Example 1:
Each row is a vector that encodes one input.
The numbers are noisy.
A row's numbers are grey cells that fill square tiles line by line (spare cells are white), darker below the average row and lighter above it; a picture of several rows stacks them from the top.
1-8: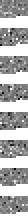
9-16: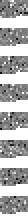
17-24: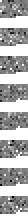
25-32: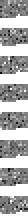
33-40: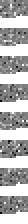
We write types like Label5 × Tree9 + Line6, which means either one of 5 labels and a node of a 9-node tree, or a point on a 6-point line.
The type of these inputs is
(Circle6 + Unit) × Line5.
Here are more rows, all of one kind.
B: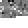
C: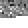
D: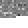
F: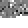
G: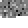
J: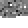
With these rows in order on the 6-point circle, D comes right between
C and F.
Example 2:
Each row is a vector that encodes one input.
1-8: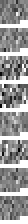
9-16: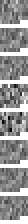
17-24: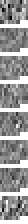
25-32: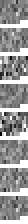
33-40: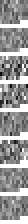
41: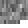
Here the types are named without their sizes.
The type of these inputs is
Label + Line × Line.
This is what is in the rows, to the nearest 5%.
About 30% of them hold a label. The rest hold a point on each of two lines.
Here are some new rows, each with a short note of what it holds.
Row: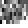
a label
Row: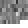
a point on each of two lines
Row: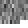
a point on each of two lines
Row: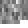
a point on each of two lines
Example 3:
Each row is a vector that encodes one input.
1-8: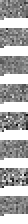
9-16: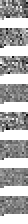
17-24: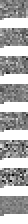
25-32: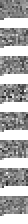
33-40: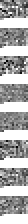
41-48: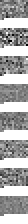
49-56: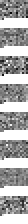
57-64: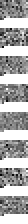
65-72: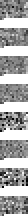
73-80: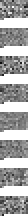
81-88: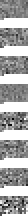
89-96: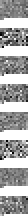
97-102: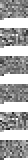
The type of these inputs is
Label4 + Line10.
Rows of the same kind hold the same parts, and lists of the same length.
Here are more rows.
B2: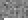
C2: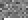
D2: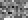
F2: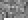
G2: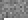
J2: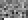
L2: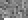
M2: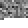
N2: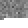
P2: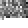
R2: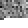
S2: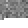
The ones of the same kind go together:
B2, J2, L2, P2
C2, D2, F2, G2, M2, N2, R2, S2

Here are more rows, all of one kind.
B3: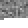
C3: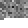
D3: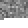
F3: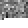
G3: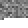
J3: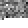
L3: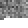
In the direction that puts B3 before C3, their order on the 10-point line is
L3, B3, C3, J3, F3, D3, G3.
